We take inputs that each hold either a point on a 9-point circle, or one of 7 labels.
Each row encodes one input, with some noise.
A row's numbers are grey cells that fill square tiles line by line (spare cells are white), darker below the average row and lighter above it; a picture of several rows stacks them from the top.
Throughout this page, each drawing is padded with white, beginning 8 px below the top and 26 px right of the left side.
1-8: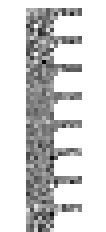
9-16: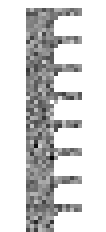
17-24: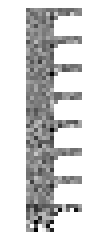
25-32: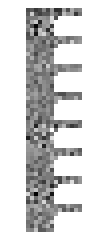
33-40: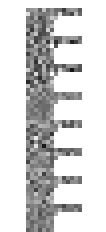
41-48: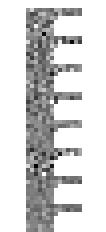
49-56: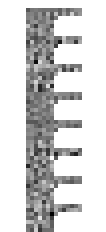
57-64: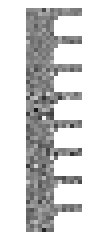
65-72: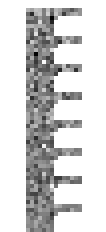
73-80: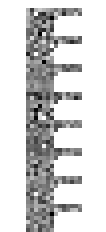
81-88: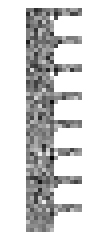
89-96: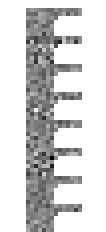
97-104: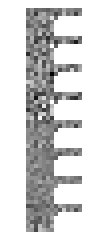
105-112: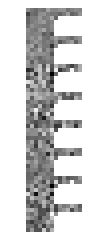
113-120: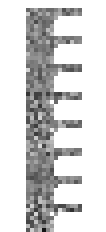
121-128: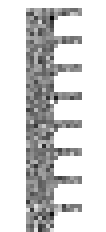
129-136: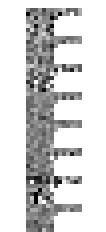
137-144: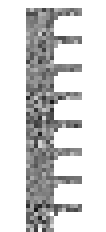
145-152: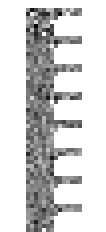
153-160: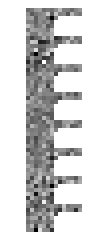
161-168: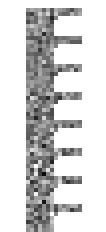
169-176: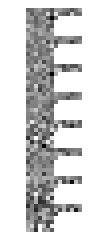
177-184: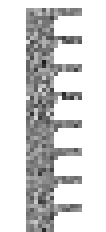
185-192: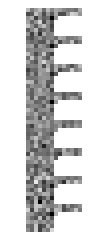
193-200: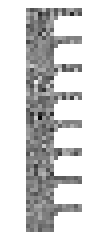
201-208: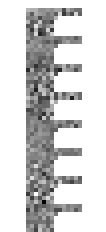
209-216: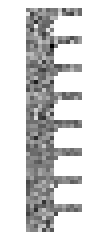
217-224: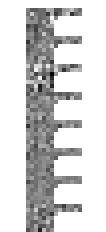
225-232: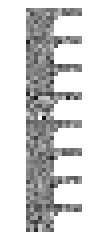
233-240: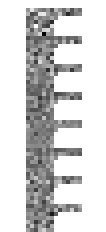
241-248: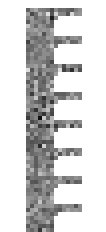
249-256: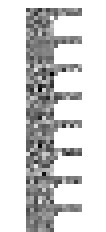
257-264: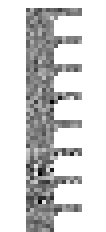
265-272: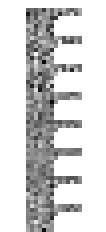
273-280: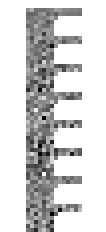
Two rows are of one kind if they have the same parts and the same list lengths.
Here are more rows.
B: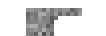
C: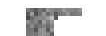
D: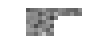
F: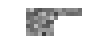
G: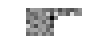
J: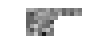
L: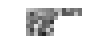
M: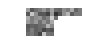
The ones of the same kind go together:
B, C, F, J, L, M
D, G

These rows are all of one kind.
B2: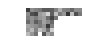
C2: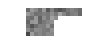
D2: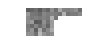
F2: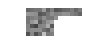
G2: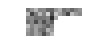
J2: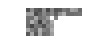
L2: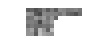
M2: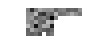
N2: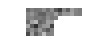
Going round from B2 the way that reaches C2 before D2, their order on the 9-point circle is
B2, L2, M2, F2, C2, N2, J2, G2, D2.
